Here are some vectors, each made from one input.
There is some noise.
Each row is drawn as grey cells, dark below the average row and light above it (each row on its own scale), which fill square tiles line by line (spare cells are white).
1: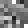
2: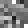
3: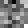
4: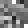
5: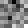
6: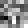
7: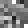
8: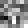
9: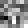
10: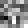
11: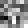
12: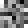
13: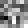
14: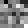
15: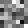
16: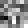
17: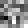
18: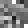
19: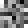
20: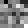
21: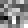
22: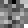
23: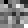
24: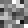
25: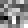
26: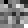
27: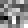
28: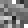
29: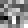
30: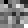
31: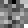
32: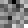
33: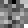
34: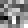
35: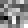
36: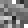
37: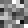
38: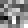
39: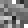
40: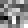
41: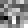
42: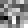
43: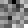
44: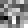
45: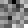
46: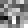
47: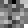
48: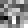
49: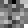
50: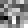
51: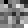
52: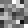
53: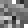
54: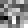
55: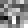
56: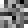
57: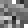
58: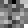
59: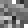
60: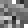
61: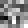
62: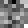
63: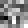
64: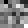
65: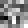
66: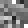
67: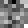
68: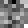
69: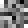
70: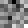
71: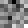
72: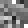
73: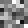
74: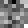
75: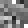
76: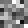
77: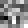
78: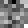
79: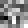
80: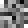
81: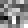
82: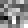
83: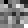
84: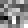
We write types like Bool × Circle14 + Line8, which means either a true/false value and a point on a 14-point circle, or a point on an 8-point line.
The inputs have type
Line7.
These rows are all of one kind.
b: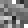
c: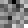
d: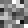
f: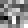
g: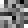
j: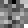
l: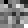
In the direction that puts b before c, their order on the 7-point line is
d, b, g, l, f, c, j.
